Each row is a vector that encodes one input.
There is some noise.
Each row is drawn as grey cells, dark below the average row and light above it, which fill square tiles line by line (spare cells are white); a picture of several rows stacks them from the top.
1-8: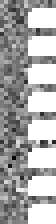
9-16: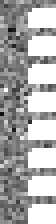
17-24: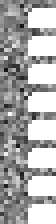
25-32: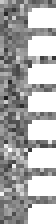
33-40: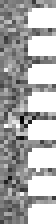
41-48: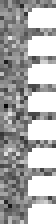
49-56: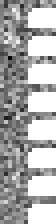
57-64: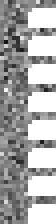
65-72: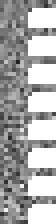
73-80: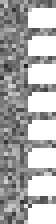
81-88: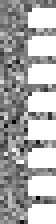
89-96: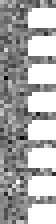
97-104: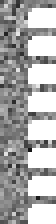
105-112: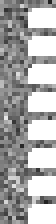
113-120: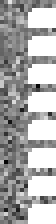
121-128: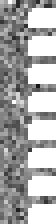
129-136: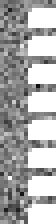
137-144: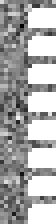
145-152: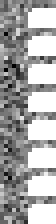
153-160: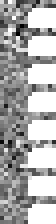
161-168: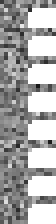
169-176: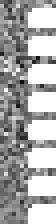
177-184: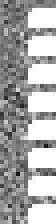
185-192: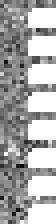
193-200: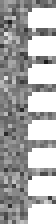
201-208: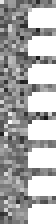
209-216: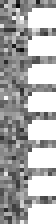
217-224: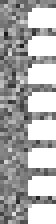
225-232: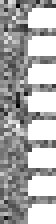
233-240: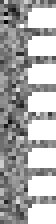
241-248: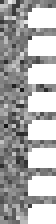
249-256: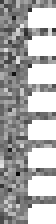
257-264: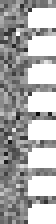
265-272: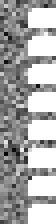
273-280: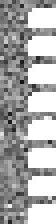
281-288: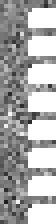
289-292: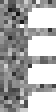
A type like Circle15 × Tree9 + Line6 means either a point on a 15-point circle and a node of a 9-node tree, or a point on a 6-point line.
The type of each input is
(Circle8 + Tree11) × Circle11 × Tree10.
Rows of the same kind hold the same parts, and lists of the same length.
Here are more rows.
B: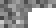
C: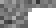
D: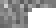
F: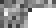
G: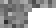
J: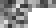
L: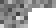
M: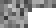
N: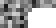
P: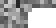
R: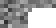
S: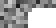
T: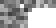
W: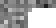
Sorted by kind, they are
B, C, D, M, P, S, T, W
F, G, J, L, N, R

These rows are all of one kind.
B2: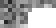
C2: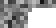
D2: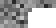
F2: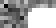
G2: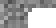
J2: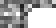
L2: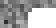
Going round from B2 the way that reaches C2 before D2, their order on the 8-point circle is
B2, F2, C2, G2, L2, D2, J2.
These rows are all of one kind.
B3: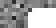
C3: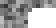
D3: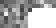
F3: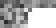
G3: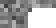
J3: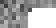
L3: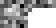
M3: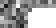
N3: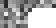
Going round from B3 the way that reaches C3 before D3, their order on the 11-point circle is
B3, N3, G3, J3, C3, D3, L3, F3, M3.
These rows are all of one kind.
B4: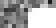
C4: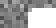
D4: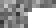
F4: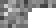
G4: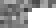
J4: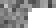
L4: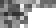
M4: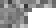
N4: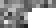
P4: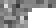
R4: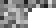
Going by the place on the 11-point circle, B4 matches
G4, J4 and L4.
